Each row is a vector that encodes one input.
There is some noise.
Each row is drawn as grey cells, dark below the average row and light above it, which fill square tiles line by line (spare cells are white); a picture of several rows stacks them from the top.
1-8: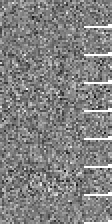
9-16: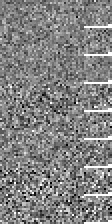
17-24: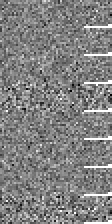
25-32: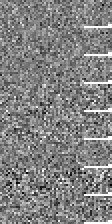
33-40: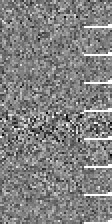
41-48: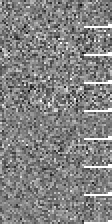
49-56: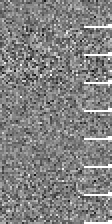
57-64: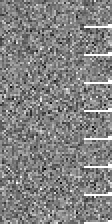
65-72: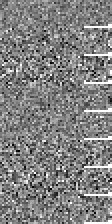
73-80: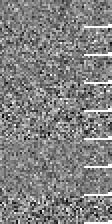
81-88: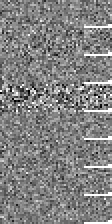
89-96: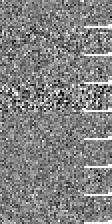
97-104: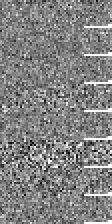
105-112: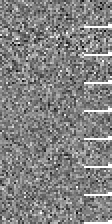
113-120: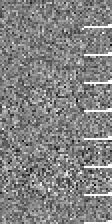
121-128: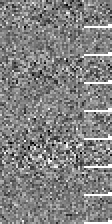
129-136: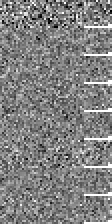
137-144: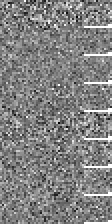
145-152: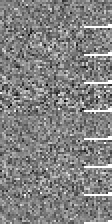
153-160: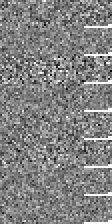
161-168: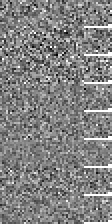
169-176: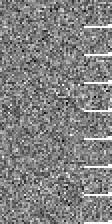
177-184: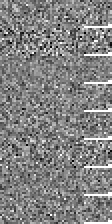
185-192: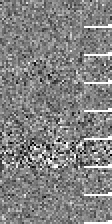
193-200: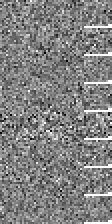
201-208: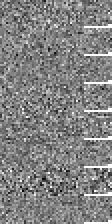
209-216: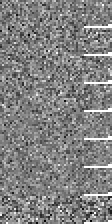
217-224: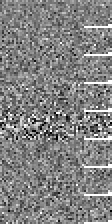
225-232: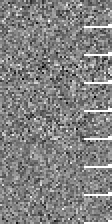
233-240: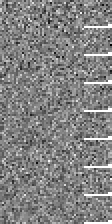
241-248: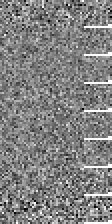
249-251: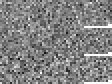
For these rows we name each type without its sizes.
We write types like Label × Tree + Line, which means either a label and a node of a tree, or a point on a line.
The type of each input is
Line + List(Circle).
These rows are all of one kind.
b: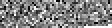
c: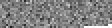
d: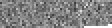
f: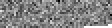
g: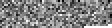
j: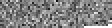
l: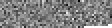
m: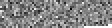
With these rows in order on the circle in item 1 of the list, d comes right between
j and l.
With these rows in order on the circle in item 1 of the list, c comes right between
j and m.
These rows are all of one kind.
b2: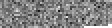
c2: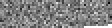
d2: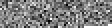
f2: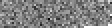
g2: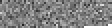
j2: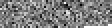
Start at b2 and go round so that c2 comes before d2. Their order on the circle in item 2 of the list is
b2, j2, c2, f2, g2, d2.
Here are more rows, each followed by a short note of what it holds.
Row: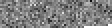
a list of two items
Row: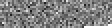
the empty list
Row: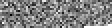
the empty list
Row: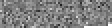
a list of two items
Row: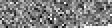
a list of two items
